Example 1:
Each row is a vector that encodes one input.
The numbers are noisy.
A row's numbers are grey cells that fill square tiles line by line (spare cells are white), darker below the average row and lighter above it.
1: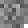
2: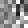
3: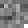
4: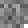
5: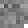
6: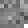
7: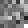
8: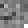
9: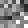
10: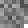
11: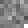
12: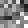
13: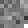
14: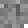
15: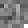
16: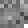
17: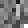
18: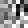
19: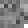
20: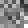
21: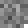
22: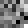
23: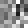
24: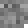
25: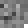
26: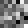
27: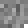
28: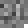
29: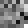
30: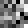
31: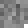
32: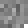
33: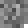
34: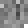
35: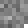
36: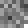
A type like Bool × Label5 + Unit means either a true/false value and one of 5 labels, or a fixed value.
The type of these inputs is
Line3 × Line3 + Line4.
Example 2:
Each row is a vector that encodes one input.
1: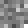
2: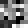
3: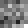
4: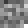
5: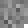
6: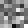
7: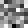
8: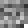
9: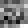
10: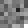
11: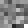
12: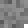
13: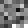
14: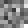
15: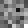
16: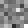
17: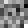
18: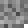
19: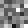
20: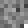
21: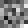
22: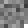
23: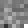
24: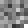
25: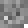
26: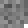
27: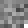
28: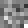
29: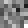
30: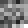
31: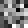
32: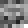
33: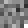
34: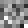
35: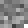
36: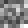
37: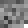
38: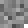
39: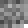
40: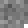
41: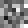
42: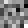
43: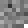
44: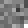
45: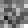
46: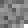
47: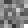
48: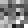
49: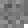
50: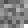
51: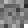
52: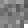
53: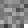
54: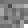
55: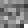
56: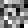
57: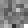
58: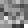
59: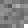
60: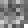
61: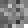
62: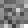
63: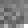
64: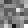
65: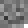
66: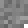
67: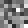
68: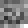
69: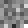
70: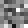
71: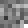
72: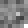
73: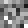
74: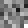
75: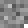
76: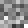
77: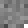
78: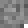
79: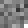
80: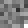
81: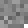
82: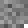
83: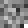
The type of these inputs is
Line9 × (Tree9 + Unit).
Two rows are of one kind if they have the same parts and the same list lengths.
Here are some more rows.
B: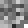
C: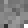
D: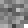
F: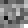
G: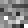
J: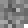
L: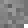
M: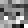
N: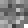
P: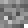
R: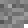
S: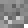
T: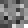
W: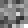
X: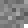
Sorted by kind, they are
B, D, J, N
C, F, G, L, M, P, R, S, T, W, X

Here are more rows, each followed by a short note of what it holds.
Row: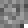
a point on a 9-point line and a node of a 9-node tree
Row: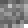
a point on a 9-point line and a node of a 9-node tree
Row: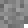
a point on a 9-point line and a node of a 9-node tree
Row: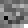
a point on a 9-point line
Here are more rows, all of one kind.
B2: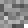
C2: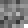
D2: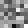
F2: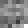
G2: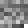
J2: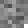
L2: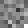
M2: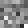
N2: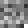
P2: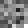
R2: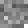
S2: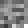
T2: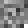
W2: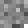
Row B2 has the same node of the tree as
G2, S2 and W2.
